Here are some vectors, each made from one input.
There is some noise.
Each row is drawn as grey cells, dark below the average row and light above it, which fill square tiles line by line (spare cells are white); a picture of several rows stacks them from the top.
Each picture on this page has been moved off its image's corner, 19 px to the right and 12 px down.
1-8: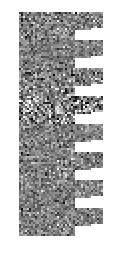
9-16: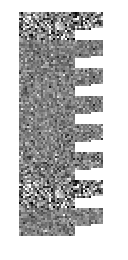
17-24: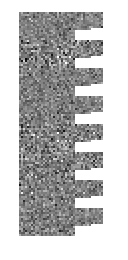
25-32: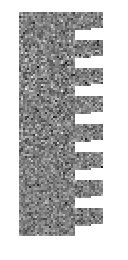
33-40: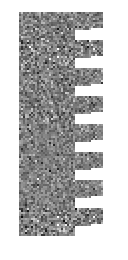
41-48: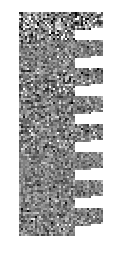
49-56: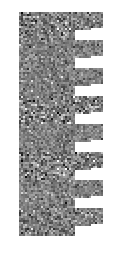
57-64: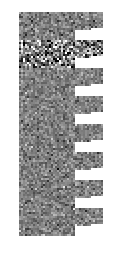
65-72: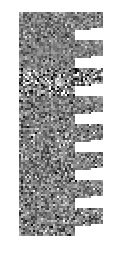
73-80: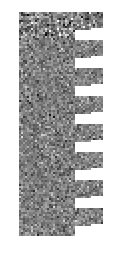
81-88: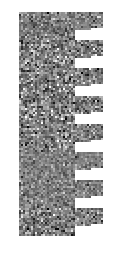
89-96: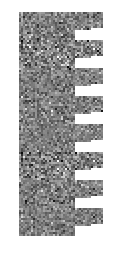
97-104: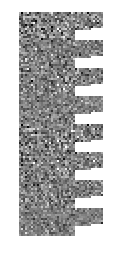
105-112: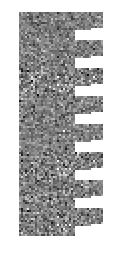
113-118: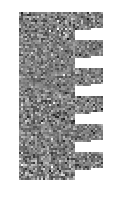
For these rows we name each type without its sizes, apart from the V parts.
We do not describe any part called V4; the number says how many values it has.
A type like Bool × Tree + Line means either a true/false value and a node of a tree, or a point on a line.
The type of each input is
List((Circle + Line) × V4).
